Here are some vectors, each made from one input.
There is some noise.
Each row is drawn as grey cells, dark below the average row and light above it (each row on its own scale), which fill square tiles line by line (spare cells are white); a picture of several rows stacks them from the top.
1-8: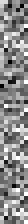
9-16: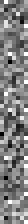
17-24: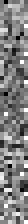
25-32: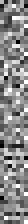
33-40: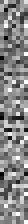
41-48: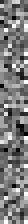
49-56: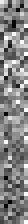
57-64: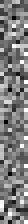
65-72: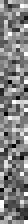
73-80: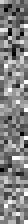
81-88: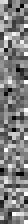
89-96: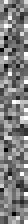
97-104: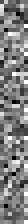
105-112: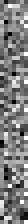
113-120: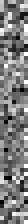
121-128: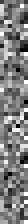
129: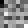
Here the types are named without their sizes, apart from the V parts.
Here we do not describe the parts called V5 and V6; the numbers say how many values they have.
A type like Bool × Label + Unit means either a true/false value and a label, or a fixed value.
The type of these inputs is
Bool × V5 + (Tree + Unit) × V6.
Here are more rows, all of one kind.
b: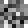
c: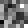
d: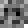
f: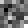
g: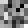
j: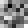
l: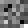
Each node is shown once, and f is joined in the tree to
c.
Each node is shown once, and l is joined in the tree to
g.
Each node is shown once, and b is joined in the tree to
d and j.
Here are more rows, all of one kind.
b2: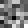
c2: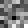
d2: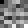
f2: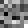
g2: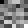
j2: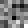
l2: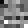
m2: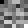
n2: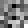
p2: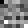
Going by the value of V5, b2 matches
c2, d2, g2 and m2.
